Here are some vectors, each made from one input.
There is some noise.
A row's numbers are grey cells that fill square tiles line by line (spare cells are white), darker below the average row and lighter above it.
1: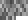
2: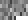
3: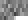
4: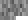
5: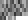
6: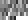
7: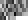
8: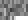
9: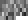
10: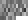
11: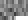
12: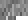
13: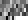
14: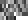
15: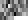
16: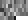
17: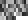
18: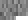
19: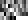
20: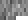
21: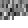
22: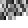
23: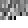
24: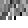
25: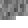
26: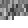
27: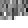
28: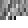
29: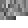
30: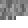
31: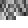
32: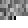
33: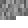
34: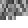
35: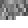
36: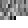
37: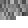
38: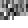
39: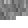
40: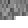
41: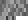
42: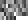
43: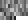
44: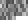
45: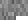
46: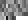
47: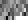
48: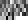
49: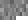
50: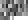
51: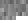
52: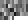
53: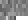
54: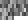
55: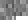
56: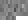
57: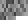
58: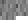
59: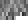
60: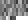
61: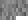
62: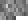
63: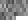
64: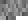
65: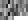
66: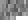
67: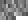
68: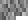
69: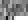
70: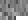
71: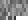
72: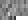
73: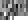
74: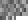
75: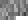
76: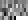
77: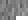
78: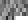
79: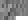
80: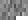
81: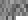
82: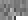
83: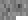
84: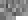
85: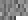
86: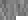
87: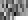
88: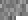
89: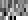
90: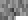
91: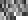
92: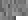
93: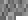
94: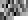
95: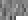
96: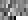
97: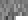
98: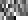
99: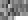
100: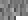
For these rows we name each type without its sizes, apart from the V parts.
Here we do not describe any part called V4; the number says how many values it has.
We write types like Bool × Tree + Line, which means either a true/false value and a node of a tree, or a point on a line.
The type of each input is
Bool × Label × V4 + Unit.
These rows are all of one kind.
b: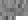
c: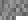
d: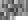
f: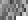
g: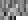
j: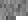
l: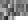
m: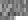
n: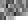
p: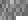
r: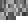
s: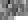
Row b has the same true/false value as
c, d and p.
